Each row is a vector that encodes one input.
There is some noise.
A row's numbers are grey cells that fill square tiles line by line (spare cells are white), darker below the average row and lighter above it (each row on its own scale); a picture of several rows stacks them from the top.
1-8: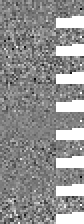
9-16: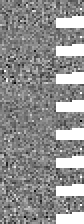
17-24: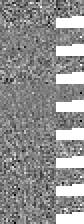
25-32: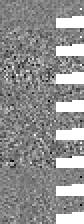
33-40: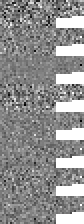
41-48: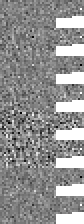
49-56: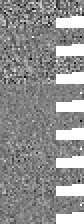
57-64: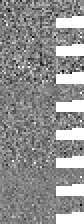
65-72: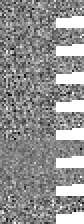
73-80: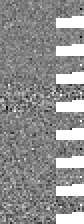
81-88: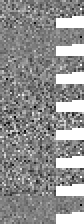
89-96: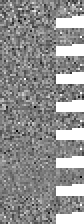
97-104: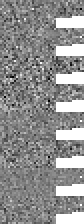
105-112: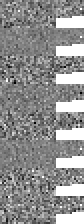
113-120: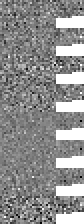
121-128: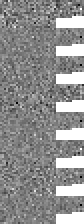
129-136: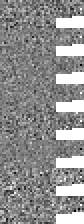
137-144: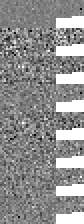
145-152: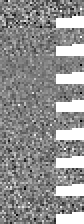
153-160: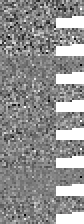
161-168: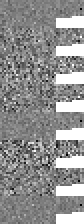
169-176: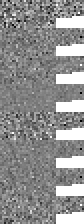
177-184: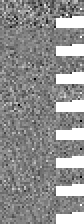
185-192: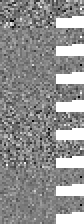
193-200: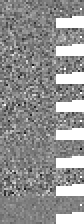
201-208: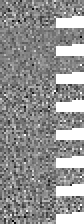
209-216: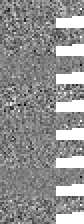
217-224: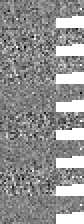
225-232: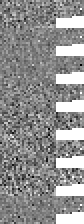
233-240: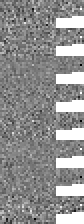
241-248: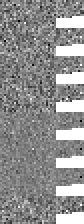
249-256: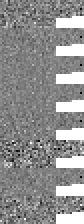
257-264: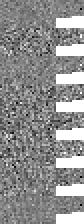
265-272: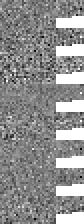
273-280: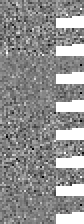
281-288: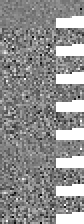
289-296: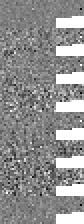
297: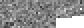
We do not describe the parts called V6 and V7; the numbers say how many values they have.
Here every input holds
either a fixed value, or three labels (each one of 9) and a value of V6, or a node of a 10-node tree and a value of V7.
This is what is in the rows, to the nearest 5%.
A few of them hold a fixed value. About 70% of them hold three labels (each one of 9) and a value of V6. The rest hold a node of a 10-node tree and a value of V7.
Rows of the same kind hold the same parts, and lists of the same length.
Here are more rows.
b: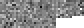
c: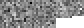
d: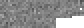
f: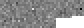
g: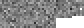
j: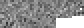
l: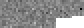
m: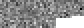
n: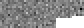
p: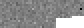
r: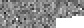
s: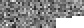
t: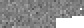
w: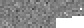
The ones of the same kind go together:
b, c, d, g, j, r, s, t, w
f, l, m, p
n

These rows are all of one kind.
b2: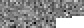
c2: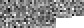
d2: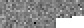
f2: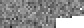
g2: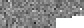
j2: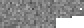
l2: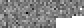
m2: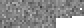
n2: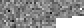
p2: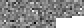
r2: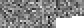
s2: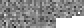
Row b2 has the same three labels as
d2, g2, p2 and s2.
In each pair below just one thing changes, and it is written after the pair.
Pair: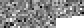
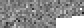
one of the three labels
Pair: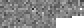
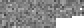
one of the three labels
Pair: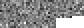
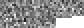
one of the three labels
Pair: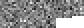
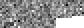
the value of V6
